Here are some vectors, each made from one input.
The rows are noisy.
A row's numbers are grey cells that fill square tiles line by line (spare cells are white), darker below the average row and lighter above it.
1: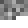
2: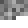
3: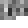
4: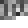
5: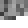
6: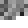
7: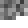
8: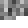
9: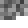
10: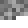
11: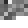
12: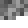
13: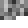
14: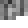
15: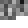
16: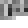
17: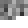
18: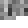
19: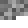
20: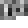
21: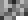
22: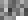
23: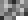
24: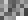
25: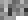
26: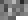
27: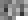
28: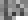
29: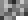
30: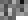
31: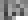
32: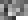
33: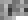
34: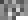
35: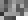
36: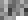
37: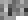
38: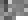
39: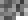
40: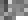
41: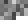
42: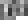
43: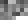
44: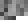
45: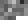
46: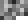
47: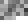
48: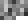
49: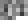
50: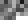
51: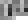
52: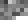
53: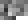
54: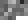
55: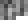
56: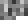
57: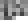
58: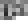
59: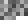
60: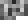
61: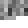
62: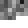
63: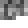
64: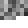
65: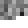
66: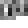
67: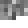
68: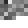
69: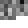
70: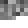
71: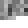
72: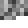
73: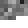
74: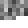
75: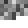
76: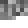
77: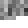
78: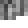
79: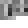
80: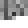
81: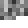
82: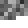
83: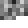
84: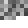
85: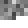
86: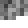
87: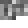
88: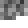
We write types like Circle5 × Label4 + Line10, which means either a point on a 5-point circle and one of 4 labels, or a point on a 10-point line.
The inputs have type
Label11 + Line6.
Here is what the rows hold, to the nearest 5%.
About 60% of them hold one of 11 labels. The rest hold a point on a 6-point line.
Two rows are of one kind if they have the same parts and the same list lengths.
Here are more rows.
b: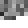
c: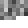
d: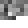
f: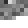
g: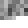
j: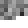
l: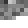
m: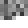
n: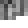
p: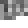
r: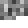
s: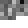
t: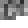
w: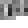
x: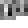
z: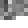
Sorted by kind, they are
b, d, f, j, l, m, n, p, s, t, z
c, g, r, w, x

